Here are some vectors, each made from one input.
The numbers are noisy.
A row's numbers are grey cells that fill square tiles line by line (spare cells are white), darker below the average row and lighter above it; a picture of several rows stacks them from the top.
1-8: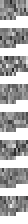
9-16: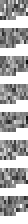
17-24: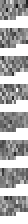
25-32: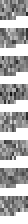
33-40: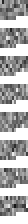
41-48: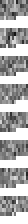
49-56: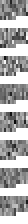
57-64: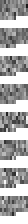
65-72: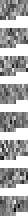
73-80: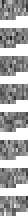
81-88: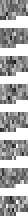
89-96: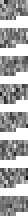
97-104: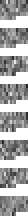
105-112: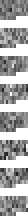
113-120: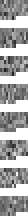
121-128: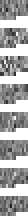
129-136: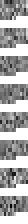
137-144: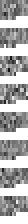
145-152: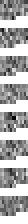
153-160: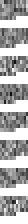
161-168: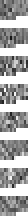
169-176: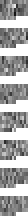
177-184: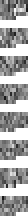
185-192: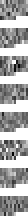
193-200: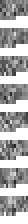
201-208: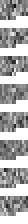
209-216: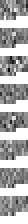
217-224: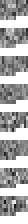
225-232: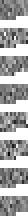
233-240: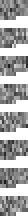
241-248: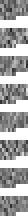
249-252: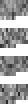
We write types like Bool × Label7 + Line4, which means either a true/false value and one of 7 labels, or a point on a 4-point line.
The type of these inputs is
(Bool × Bool × Bool + Unit) × Line8 + Line11.
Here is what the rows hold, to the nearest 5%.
About 65% of them hold a point on an 8-point line, together with either a fixed value, or three true/false values. The rest hold a point on an 11-point line.
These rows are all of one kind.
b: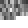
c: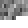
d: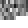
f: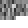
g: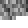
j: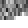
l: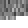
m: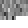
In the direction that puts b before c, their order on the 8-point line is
g, j, d, b, m, c, f, l.
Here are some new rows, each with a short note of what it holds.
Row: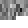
a point on an 8-point line and three true/false values
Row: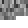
a point on an 8-point line
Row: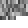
a point on an 11-point line
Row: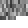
a point on an 11-point line
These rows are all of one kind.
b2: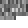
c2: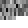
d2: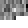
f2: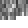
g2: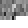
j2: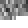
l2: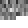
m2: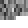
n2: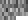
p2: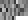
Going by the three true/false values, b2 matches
c2, f2, j2 and n2.
